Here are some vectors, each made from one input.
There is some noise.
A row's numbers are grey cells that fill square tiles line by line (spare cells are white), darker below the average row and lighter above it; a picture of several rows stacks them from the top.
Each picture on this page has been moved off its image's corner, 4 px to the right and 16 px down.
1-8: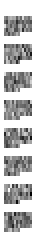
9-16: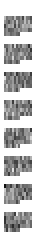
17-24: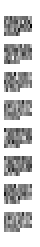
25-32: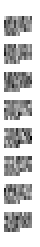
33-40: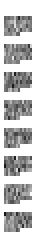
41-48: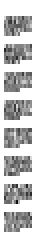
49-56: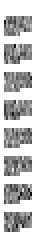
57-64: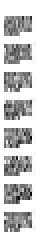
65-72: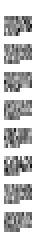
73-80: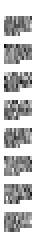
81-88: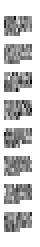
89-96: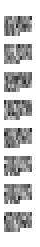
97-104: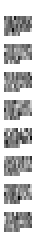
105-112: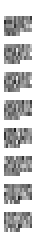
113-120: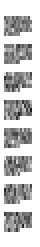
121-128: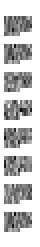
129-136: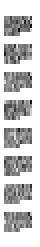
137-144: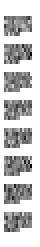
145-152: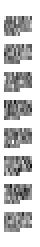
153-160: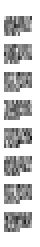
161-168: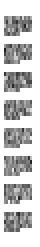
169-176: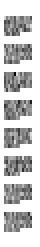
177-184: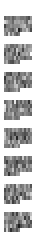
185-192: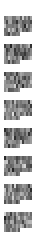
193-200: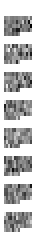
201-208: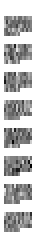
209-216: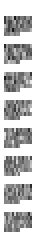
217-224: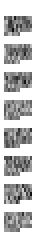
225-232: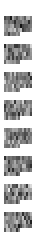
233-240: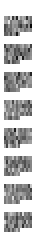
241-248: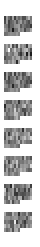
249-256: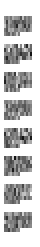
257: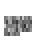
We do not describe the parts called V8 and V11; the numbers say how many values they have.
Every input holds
a value of V8, together with either one of 6 labels and a true/false value, or a value of V11.
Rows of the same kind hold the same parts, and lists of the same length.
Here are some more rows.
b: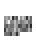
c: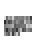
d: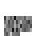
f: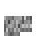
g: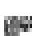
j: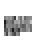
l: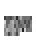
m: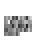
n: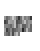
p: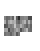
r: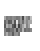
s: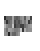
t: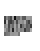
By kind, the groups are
b, f, l, m, p, r
c, d, g, j, n, s, t

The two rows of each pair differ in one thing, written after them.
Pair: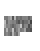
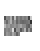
the label
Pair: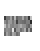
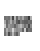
the label
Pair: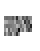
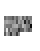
the label
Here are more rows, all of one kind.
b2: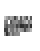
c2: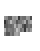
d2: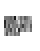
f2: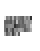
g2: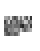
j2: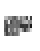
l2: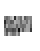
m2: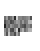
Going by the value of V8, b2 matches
g2 and j2.
